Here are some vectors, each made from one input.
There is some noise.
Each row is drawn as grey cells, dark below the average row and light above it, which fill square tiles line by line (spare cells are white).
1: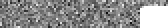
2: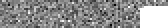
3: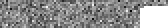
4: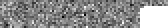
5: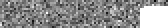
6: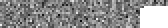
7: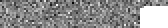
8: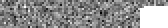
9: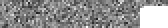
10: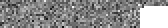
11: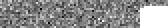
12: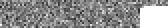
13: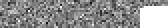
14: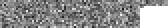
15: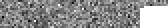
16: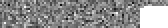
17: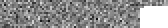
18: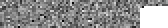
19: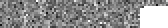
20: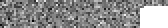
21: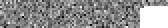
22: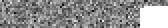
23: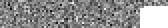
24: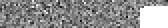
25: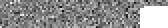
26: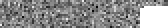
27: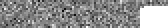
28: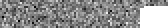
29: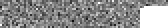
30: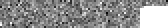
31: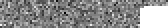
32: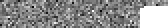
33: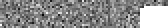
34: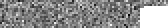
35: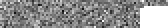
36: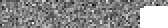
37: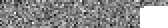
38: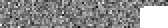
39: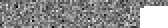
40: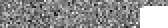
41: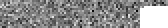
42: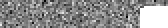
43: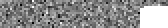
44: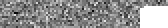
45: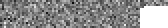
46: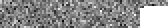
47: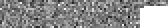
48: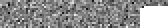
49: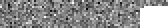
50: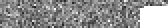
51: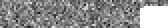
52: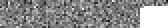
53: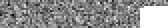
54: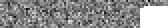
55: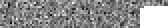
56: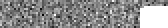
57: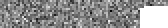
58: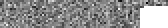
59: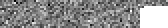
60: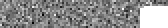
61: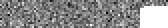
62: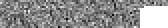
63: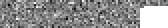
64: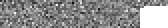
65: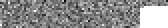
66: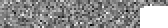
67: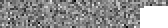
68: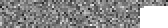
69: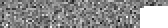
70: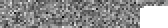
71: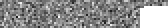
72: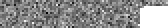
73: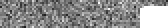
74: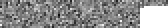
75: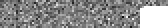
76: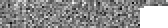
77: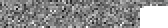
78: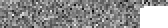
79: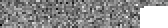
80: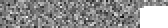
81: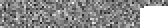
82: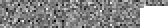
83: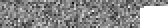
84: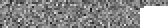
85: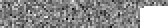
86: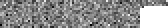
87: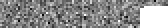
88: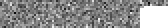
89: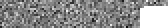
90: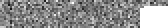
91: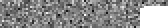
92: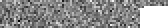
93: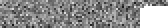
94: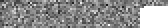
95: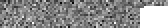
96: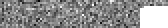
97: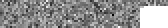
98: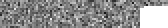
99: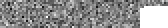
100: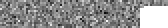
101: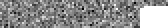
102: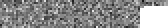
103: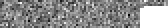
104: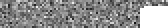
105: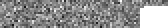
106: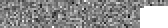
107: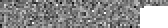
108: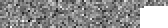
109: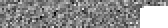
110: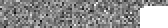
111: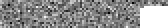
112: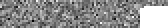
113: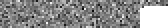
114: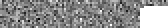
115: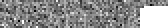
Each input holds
one of 5 labels, together with either one of 5 labels, or a node of an 8-node tree.
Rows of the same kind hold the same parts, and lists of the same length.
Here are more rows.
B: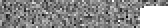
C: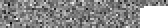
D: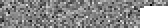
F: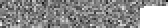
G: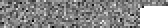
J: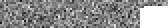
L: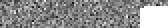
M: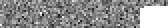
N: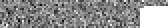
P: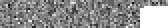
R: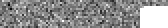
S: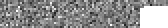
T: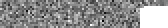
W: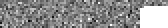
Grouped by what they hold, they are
B, C, G, M, N, P
D, F, J, L, R, S, T, W

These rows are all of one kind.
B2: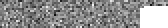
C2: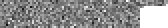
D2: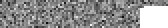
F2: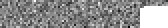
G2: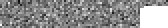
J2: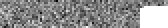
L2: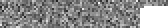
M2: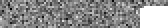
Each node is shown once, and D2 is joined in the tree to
J2.
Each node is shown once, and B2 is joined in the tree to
G2 and M2.
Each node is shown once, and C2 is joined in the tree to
J2.
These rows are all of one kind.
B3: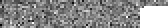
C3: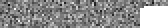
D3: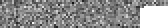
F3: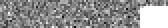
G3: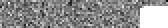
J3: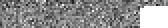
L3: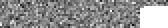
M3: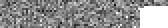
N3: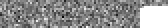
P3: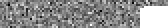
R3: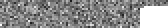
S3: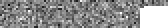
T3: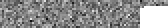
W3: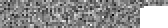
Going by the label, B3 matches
D3, J3 and T3.
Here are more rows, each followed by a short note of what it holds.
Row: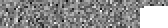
two labels (each one of 5)
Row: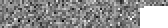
two labels (each one of 5)
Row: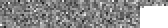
one of 5 labels and a node of an 8-node tree
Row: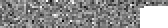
two labels (each one of 5)
